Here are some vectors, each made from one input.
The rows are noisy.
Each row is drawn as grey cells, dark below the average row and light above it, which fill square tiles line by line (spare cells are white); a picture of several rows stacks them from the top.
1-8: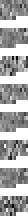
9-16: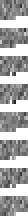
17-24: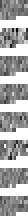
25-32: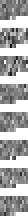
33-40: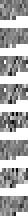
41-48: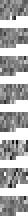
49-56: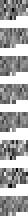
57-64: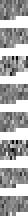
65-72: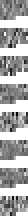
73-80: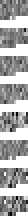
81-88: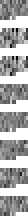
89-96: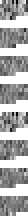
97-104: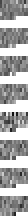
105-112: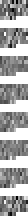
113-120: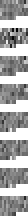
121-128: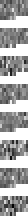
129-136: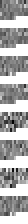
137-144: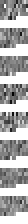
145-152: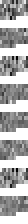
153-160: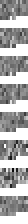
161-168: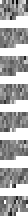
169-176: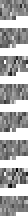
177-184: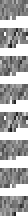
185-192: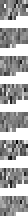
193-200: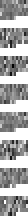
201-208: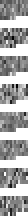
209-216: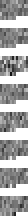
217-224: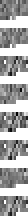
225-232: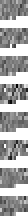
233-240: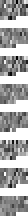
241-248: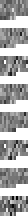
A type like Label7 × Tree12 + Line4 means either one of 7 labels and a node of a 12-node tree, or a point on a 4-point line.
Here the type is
Line8 + List3(Line6).
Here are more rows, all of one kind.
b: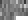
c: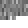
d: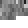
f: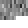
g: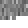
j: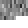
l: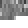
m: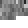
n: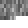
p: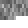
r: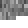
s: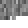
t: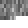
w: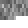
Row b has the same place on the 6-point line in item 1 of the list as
d, l and m.
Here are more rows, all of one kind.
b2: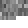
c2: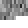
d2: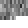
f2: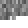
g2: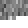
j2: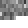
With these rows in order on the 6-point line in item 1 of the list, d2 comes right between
c2 and f2.
